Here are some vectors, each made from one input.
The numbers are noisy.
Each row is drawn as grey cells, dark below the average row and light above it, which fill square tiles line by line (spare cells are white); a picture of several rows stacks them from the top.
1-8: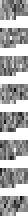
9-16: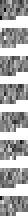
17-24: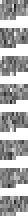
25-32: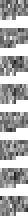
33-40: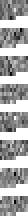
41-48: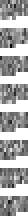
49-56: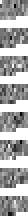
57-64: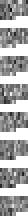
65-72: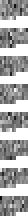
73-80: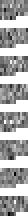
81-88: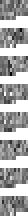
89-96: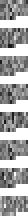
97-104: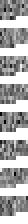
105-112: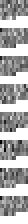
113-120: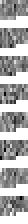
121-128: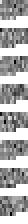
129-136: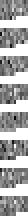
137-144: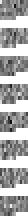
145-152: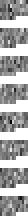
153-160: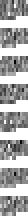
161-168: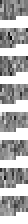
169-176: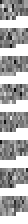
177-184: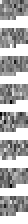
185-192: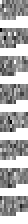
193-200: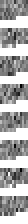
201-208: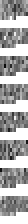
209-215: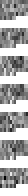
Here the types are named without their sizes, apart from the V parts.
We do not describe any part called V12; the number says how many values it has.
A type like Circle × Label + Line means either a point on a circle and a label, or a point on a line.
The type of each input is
Bool × (Circle + Unit) × Line × V12.
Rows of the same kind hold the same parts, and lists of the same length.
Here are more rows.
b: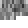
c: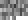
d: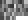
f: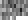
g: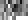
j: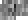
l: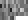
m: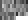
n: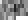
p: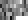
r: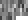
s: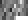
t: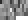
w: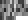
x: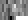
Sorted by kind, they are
b, c, f, g, j, n
d, l, m, p, r, s, t, w, x

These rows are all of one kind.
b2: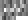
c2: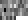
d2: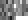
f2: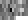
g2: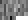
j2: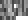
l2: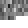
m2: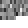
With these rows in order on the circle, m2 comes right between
b2 and j2.
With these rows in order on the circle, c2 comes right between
g2 and j2.
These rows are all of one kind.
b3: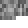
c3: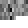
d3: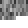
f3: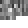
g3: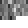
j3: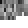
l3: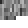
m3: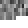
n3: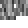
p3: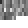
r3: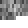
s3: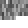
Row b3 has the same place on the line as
d3, g3, m3 and r3.
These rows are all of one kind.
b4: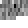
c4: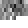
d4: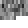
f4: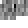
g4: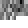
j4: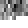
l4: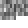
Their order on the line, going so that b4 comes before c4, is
b4, f4, d4, g4, c4, l4, j4.
